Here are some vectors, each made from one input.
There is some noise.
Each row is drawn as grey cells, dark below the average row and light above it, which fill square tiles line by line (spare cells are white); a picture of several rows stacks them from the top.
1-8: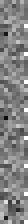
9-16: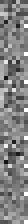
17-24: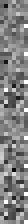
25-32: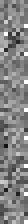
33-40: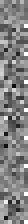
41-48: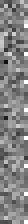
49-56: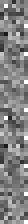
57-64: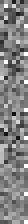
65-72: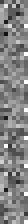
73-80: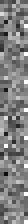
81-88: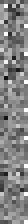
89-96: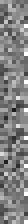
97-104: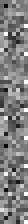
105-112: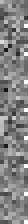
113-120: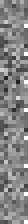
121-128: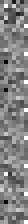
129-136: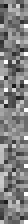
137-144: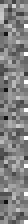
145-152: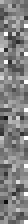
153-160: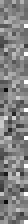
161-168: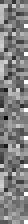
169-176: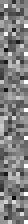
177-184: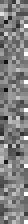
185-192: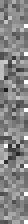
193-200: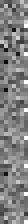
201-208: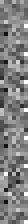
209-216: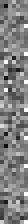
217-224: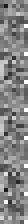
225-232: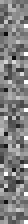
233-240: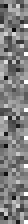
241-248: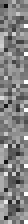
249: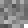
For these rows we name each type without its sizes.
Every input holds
a point on a line, together with either a fixed value, or three true/false values.
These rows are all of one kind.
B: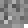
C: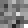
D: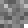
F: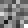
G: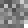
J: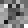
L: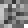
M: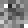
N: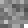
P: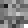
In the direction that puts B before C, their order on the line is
F, L, J, M, G, D, N, B, P, C.
